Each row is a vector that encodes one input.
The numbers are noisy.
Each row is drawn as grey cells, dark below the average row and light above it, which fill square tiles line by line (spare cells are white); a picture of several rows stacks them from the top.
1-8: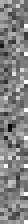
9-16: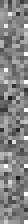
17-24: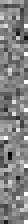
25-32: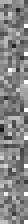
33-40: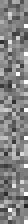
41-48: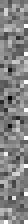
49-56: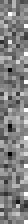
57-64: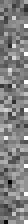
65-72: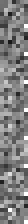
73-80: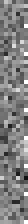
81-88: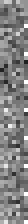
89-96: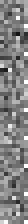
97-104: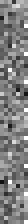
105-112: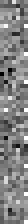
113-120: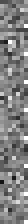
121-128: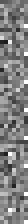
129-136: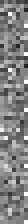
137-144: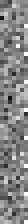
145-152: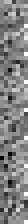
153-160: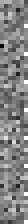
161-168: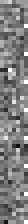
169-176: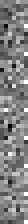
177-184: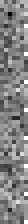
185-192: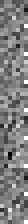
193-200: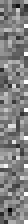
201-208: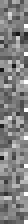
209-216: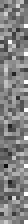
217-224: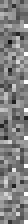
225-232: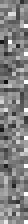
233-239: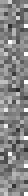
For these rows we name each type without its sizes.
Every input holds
a point on a line, together with either a label, or a point on each of two lines.
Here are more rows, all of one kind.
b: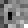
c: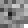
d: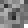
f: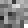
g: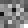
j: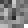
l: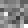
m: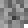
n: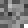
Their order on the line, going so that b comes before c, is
g, n, b, c, f, d, j, m, l.
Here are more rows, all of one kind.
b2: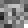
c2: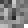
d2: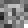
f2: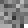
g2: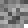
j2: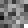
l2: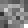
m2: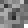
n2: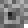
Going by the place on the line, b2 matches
d2 and l2.
